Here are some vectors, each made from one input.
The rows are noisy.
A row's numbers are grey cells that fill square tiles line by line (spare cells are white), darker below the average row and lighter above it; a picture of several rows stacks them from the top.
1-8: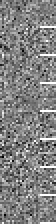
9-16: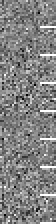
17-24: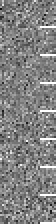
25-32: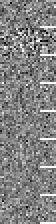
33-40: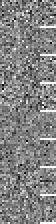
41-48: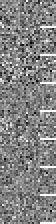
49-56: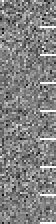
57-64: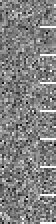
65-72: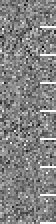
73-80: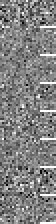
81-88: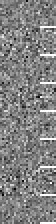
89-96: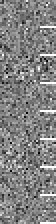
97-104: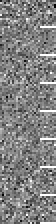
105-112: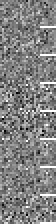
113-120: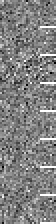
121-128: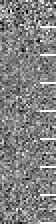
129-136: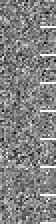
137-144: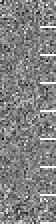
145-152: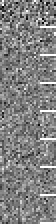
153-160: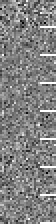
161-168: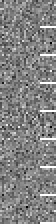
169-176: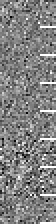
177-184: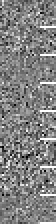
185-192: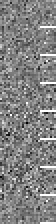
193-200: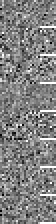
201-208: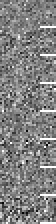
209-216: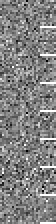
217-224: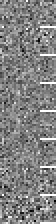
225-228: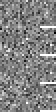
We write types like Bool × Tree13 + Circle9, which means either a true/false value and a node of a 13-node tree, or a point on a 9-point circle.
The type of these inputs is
Bool × Bool × Bool.
